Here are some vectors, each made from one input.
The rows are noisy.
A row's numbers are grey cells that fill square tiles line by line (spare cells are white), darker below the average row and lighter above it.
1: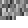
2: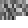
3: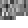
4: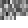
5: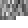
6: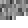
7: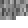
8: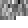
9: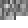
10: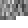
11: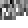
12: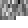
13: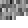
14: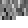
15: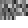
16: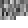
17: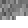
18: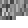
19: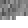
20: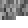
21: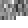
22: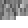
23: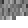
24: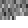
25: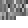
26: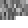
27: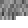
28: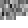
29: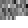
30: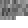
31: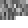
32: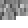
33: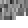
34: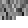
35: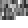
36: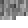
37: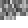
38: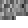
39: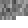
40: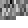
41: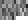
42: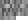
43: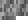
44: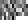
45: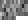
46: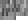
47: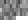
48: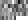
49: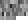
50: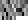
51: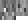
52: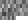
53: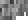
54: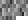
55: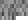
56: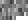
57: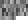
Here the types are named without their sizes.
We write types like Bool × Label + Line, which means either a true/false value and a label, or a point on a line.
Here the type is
Line × Line + Tree + Unit.
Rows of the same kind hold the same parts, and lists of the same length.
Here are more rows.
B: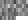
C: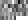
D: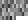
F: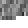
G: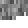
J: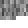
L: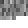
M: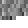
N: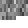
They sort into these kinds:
B, J, L
C
D, F, G, M, N

